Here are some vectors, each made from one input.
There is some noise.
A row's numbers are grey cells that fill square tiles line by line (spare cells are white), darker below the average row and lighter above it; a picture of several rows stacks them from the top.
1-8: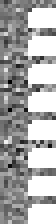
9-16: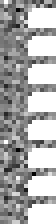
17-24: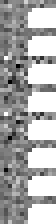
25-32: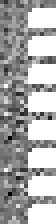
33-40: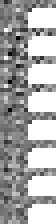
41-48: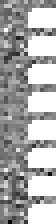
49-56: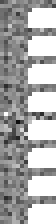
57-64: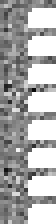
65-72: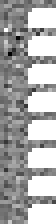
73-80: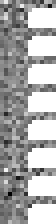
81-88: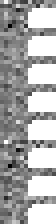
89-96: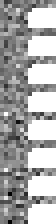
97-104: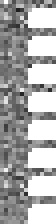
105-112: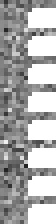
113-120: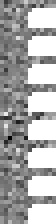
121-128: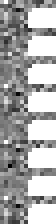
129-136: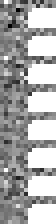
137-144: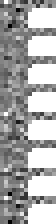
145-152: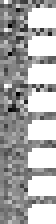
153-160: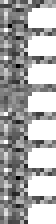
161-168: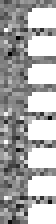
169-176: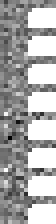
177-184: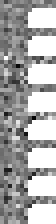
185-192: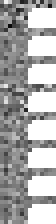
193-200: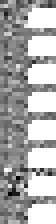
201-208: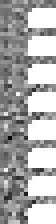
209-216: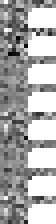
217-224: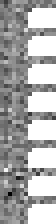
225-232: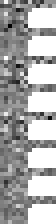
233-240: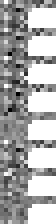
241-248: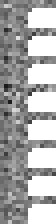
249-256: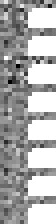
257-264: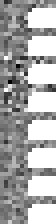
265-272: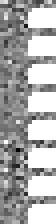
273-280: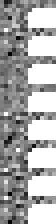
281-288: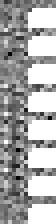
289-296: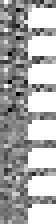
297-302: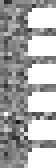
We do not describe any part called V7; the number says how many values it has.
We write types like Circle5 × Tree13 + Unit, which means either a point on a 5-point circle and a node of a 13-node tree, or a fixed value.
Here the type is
Bool × (Circle8 + Unit) + Tree8 × Tree11 × V7.
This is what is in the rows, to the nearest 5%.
About 70% of them hold a node of an 8-node tree, a node of an 11-node tree and a value of V7. The rest hold a true/false value, together with either a point on an 8-point circle, or a fixed value.
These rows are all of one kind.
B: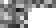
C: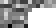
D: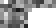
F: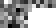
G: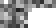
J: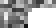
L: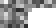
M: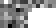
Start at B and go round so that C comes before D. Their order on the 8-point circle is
B, C, M, J, D, F, G, L.
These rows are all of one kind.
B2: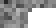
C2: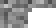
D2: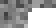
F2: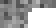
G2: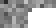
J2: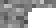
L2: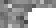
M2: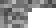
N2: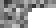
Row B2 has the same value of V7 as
D2, F2 and G2.
